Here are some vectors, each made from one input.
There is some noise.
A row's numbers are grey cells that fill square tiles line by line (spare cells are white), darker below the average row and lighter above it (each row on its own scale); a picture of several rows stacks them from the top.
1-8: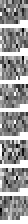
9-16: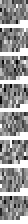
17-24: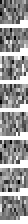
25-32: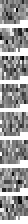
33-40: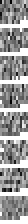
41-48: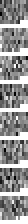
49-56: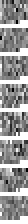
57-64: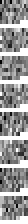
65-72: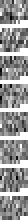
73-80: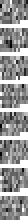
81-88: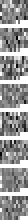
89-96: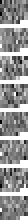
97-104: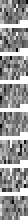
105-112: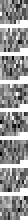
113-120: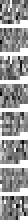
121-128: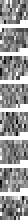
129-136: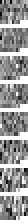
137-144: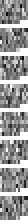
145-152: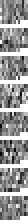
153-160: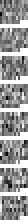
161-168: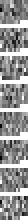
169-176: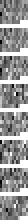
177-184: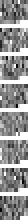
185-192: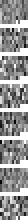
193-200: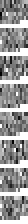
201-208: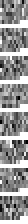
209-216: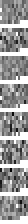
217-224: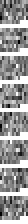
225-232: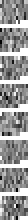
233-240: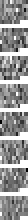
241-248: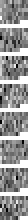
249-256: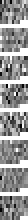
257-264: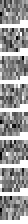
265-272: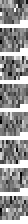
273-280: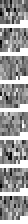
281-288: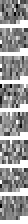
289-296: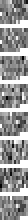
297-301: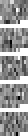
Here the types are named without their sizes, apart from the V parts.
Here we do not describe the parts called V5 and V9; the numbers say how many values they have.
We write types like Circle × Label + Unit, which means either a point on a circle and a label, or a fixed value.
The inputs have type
Bool × (Circle + Tree) × V5 + V9.
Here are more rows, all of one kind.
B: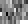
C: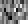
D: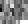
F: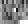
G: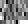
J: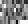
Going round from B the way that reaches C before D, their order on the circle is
B, F, C, J, G, D.
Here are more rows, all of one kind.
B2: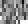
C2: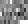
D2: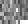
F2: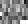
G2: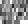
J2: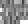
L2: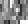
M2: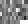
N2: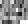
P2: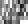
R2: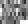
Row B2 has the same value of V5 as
D2, L2 and N2.
